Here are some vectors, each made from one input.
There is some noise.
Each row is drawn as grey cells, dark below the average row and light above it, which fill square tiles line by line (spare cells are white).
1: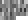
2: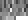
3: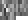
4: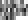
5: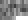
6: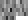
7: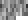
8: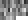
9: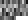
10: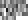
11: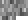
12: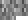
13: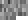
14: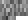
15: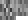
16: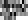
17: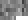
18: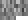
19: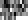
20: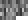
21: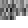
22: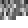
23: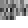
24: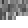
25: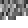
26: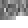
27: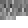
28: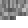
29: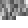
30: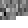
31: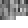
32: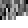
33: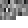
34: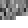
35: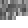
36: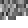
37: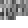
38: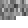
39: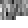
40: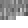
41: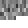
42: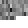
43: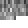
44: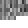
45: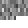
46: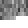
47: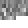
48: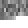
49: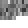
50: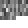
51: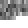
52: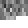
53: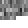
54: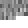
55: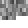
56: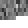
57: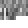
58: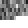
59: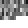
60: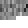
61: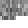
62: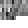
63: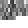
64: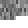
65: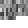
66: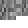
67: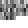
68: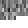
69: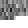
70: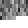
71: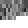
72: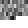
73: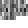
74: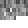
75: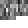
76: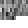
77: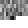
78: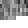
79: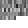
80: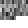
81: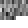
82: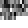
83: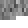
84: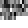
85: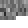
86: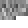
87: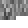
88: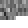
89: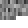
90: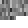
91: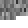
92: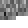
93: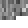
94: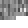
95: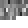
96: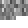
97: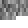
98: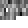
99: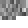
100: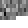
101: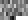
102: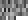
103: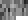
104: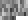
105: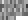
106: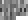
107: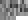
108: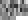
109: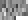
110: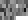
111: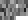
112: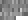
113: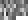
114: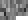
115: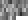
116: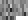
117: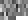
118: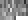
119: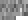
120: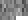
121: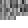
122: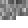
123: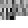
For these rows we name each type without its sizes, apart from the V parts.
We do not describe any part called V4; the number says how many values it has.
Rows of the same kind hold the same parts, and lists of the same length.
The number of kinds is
4.
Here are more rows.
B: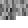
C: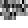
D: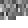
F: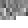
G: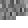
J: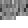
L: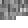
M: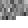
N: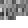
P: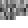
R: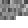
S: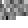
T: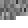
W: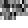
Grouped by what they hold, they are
B, F, L, M, R, S
C, W
D, N
G, J, P, T

